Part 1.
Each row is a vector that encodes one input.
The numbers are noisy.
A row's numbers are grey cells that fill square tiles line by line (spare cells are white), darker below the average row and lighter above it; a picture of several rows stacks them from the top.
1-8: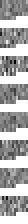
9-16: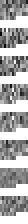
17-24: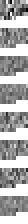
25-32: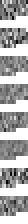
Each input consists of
either a point on a 6-point circle, or a fixed value.
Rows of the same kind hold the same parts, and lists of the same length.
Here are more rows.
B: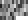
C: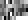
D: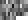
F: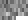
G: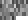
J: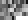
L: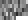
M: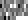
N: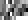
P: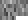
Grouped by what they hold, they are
B, D, F, G, J, L, M, P
C, N

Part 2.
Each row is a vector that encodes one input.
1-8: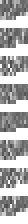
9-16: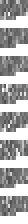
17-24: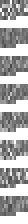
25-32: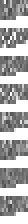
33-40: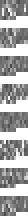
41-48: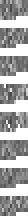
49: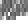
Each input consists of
a point on a 5-point line.
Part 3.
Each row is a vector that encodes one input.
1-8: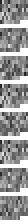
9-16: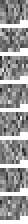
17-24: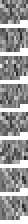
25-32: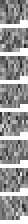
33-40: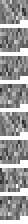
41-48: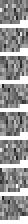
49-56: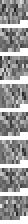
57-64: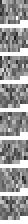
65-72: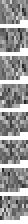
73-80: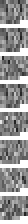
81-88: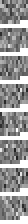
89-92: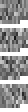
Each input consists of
a point on a 12-point line.
